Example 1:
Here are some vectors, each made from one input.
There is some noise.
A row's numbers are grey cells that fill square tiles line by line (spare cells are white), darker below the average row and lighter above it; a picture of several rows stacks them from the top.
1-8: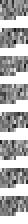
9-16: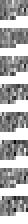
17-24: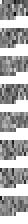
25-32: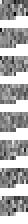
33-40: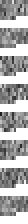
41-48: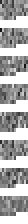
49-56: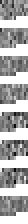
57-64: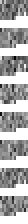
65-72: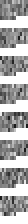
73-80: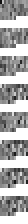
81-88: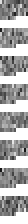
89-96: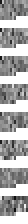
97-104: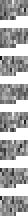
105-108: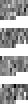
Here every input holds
either a point on a 7-point line, or a point on a 13-point line.
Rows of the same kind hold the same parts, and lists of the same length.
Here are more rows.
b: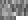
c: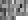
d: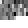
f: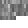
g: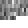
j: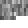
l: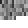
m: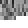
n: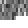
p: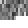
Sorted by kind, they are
b, c, f, g, j, l, m
d, n, p

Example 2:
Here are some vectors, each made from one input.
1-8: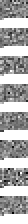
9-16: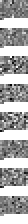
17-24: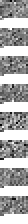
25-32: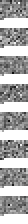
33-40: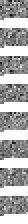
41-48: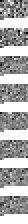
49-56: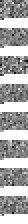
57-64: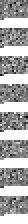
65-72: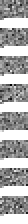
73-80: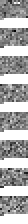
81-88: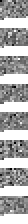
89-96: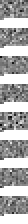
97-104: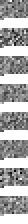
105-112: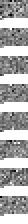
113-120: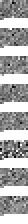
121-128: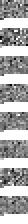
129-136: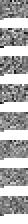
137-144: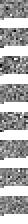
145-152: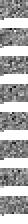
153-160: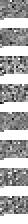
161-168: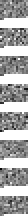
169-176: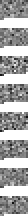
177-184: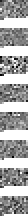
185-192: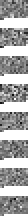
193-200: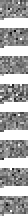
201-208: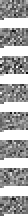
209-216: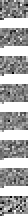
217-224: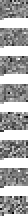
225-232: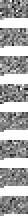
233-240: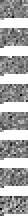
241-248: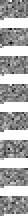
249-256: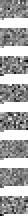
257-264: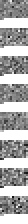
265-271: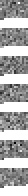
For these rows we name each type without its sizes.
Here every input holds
a label, together with either a point on a circle, or a fixed value.
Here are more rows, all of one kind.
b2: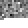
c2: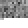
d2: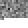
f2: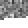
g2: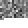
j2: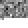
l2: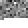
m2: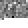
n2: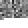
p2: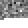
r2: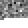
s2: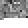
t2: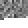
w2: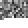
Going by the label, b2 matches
d2, p2, r2 and t2.
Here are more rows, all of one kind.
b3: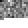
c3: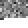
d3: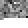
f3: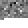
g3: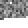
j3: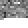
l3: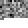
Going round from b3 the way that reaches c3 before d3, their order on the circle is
b3, g3, c3, f3, j3, l3, d3.
